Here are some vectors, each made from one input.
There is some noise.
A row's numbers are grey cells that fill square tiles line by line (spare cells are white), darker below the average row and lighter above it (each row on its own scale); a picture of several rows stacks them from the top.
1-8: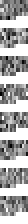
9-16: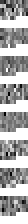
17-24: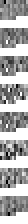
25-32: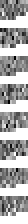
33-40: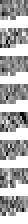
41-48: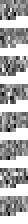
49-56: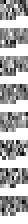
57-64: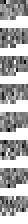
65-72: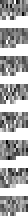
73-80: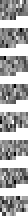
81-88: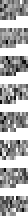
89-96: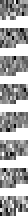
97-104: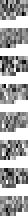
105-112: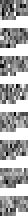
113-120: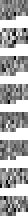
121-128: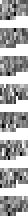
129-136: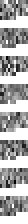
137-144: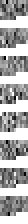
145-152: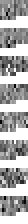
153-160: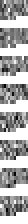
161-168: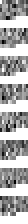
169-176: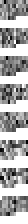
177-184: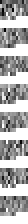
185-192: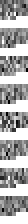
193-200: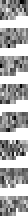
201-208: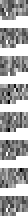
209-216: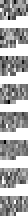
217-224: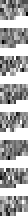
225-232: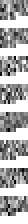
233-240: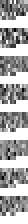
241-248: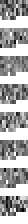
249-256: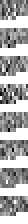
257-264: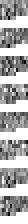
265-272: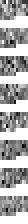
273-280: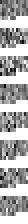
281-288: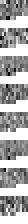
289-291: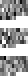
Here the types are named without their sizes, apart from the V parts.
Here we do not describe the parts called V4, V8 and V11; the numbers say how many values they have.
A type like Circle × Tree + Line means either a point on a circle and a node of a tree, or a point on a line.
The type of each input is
Bool × V8 × V11 + List(Line) × V4.
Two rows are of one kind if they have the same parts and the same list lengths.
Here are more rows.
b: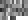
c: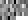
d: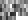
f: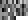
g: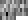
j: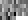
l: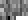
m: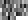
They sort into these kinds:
b, d, f
c, m
g
j, l

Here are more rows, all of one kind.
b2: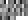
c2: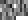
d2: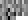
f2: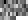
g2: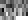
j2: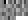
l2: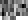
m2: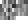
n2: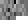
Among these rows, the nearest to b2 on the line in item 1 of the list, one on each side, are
f2 and m2.
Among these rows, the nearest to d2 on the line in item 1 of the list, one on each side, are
c2 and l2.
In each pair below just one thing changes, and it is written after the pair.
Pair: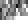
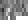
the true/false value
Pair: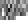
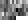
the true/false value
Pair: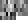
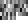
the value of V11
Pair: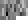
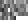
the true/false value
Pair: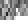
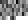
the value of V8
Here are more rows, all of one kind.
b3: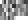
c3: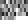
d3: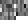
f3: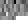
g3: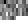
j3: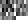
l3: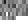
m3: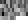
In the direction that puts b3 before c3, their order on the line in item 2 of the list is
l3, b3, c3, f3, m3, d3, g3, j3.
